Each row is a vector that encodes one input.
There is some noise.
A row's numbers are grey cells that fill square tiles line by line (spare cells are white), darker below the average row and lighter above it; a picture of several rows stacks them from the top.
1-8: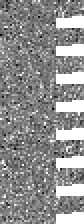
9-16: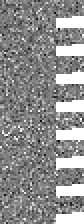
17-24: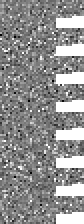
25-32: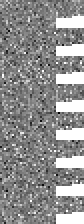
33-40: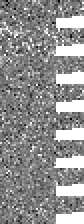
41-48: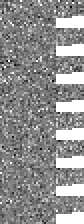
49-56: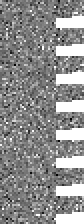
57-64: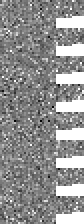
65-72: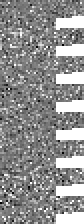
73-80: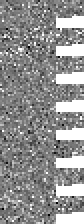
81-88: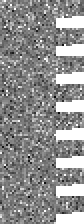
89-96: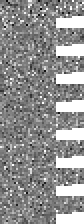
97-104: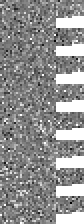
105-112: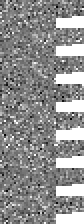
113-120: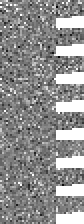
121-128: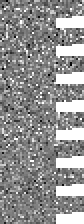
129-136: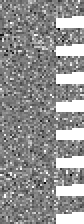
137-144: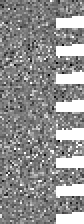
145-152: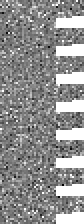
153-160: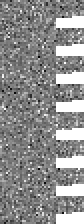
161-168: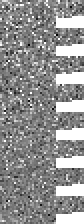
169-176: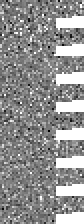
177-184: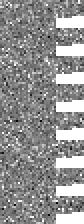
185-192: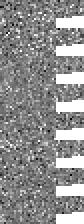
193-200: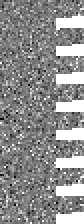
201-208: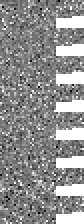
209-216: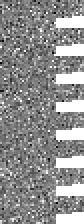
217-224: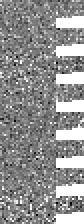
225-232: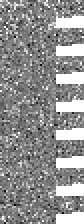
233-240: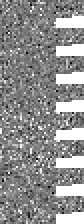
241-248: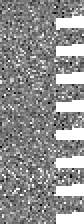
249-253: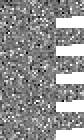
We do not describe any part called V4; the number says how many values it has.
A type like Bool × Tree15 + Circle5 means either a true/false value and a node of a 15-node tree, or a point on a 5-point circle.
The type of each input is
Line10 × (Tree13 + V4).
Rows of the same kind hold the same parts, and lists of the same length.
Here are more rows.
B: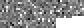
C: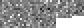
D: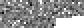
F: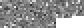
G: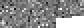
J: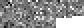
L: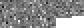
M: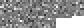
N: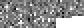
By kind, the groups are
B, D, G, J, L, N
C, F, M

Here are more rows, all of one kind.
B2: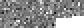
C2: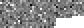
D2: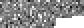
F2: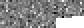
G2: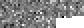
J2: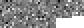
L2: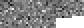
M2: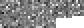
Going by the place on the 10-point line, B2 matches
G2 and M2.
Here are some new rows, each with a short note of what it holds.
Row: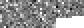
a point on a 10-point line and a node of a 13-node tree
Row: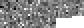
a point on a 10-point line and a node of a 13-node tree
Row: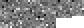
a point on a 10-point line and a node of a 13-node tree
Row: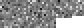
a point on a 10-point line and a value of V4
